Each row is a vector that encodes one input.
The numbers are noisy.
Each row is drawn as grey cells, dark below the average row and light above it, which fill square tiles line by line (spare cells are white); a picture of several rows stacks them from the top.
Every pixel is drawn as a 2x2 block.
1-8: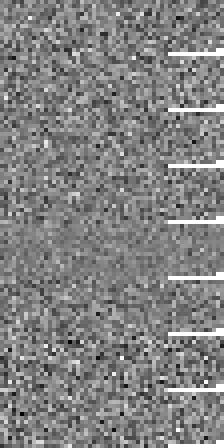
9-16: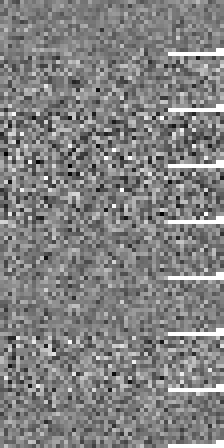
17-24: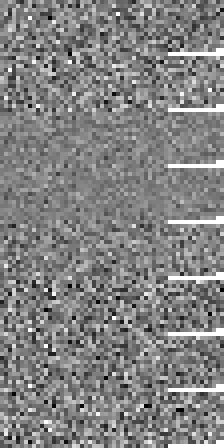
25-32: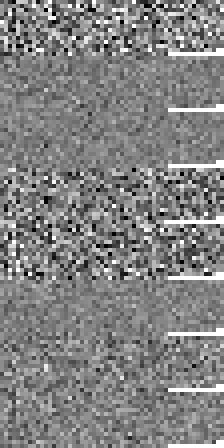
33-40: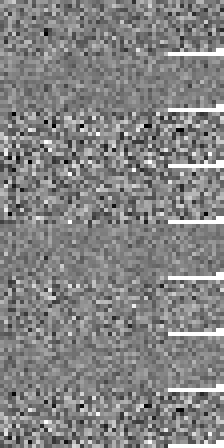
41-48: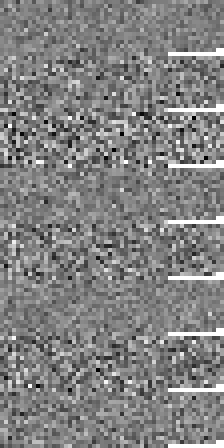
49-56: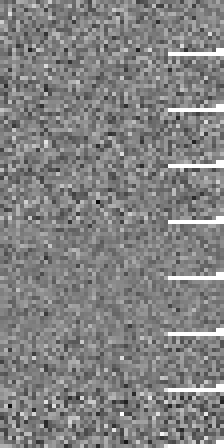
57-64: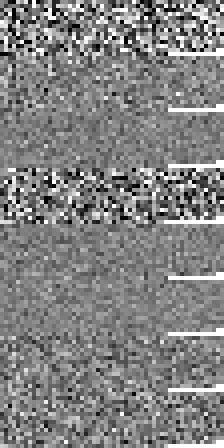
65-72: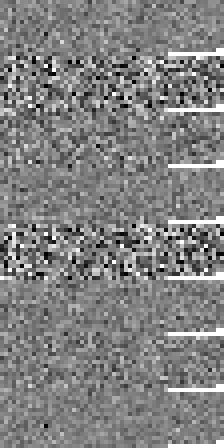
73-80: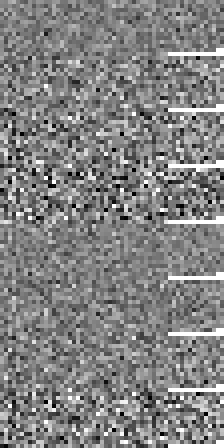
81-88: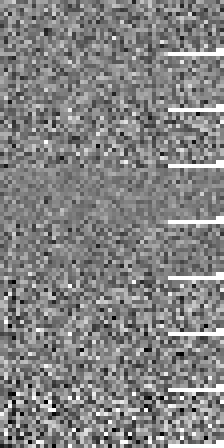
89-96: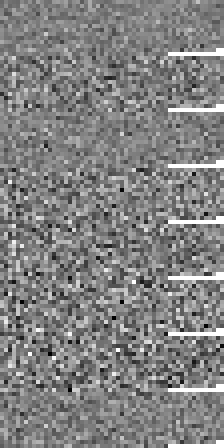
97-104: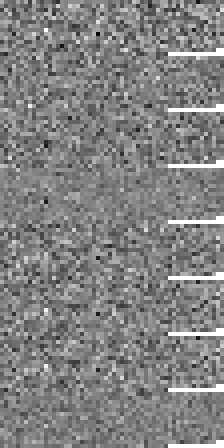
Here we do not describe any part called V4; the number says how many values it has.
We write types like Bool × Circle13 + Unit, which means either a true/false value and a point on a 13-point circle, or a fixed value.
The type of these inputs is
Line5 + List2(Bool × V4).
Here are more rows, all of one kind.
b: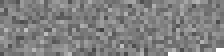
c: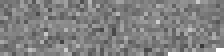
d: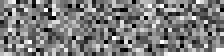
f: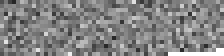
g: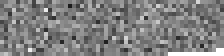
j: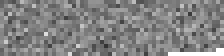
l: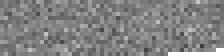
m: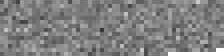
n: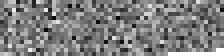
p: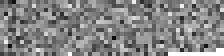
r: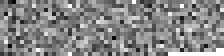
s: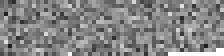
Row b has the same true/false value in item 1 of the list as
d, m and n.
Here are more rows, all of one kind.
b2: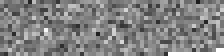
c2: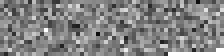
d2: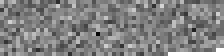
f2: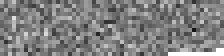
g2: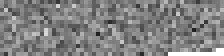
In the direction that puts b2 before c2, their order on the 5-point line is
f2, g2, b2, c2, d2.
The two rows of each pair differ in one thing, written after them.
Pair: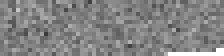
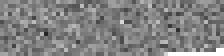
the value of V4 in item 2 of the list
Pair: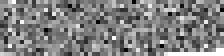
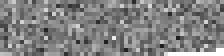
the true/false value in item 1 of the list
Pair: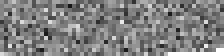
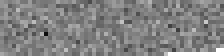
the value of V4 in item 1 of the list
